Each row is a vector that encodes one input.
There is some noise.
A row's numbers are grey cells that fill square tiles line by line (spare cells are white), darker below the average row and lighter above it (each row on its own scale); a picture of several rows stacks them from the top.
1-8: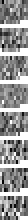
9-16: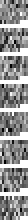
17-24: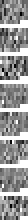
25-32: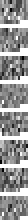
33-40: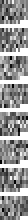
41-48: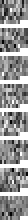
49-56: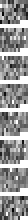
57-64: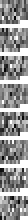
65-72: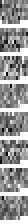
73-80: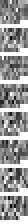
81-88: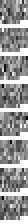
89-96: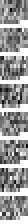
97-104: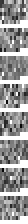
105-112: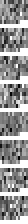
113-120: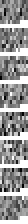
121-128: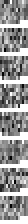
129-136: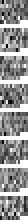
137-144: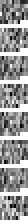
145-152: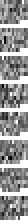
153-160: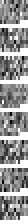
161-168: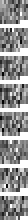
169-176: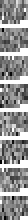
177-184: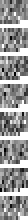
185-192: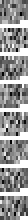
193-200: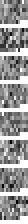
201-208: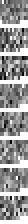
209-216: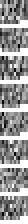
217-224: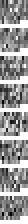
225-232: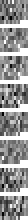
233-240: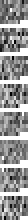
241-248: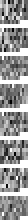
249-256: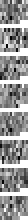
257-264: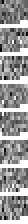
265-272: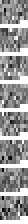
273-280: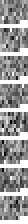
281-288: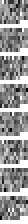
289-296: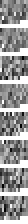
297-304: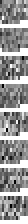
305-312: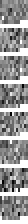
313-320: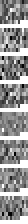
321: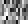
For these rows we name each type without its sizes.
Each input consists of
a label.
